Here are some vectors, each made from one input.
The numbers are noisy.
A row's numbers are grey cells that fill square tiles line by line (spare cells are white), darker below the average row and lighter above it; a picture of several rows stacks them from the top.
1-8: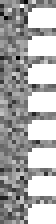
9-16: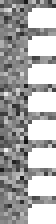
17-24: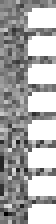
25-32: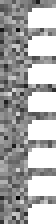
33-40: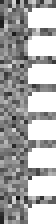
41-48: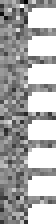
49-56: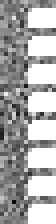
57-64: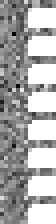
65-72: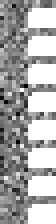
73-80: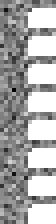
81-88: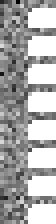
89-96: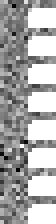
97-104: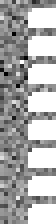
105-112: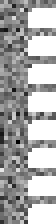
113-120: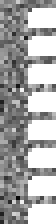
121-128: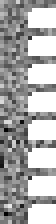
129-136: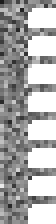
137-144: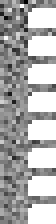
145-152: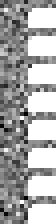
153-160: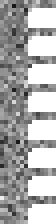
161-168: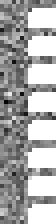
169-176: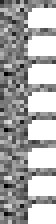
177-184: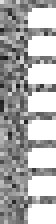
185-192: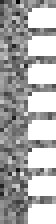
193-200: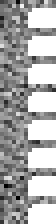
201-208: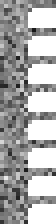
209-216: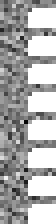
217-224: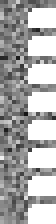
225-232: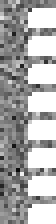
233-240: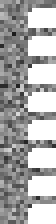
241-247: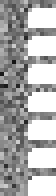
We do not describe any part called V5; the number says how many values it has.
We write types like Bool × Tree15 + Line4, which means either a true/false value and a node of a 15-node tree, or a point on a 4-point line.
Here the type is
(Bool × V5 + Line7) × Label8 + Line10.
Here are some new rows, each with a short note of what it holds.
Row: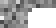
one of 8 labels and a point on a 7-point line
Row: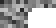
a point on a 10-point line
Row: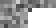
one of 8 labels and a point on a 7-point line
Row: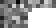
a point on a 10-point line
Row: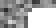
one of 8 labels and a point on a 7-point line
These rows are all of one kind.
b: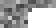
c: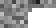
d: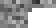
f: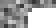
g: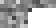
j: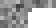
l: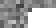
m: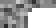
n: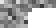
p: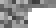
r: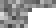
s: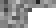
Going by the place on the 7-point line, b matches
n and p.
